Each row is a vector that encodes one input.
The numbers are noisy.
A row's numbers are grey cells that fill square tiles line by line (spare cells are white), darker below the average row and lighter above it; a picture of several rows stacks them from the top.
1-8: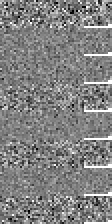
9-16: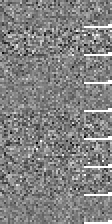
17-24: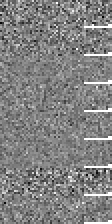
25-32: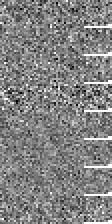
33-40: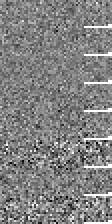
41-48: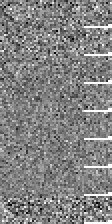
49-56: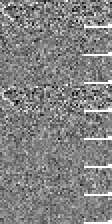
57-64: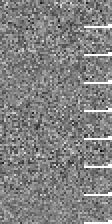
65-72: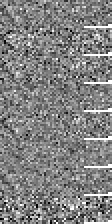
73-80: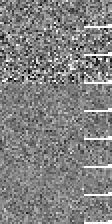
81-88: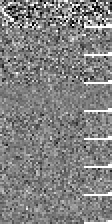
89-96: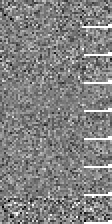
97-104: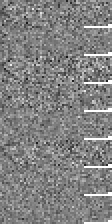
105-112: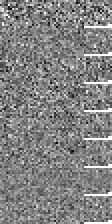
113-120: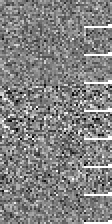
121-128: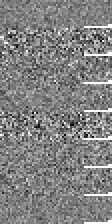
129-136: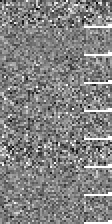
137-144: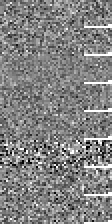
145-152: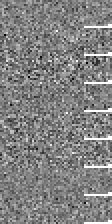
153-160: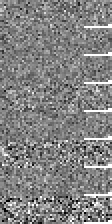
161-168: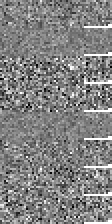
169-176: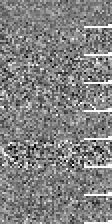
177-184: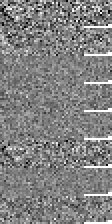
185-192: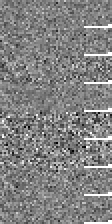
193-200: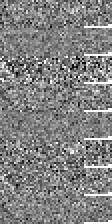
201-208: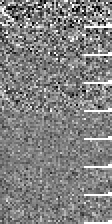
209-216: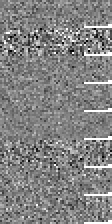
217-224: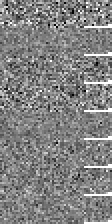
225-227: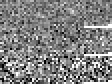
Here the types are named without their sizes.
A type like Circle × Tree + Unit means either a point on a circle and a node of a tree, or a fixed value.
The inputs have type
Circle + List(Line).
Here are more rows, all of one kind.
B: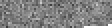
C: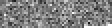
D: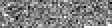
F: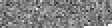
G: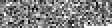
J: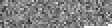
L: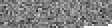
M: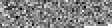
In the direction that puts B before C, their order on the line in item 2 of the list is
M, G, J, D, B, L, F, C.
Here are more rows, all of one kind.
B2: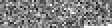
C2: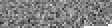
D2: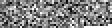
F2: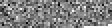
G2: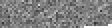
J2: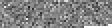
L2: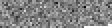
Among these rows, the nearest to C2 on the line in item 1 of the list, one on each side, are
F2 and G2.
